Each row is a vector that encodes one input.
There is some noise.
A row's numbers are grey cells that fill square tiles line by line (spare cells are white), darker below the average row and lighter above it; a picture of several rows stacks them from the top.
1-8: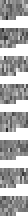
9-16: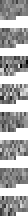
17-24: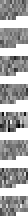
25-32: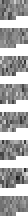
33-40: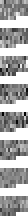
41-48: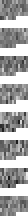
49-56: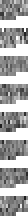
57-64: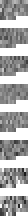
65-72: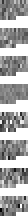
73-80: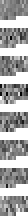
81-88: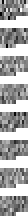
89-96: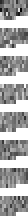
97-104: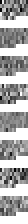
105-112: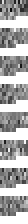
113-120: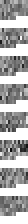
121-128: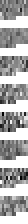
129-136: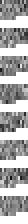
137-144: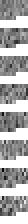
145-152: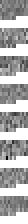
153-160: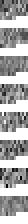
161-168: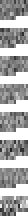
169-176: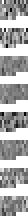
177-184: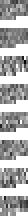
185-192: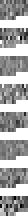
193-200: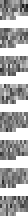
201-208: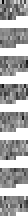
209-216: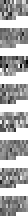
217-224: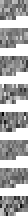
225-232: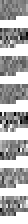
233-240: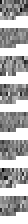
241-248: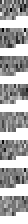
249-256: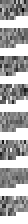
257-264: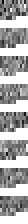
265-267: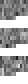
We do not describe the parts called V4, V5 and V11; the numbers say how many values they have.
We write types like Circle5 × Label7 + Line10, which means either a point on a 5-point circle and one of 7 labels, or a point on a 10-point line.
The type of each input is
Bool × Bool × Bool × (Circle9 + (Line10 + V4) × V5 × V11).
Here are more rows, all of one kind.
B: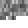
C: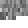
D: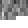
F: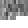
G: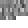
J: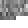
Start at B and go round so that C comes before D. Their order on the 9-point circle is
B, G, J, C, D, F.
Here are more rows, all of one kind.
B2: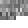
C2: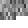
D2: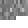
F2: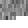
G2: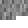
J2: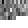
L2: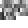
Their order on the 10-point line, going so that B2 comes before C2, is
J2, B2, D2, L2, C2, F2, G2.
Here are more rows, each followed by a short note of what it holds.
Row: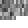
a point on a 10-point line, three true/false values, a value of V5 and a value of V11
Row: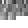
a point on a 9-point circle and three true/false values
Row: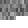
three true/false values, a value of V4, a value of V5 and a value of V11
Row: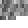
a point on a 10-point line, three true/false values, a value of V5 and a value of V11
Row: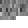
a point on a 9-point circle and three true/false values
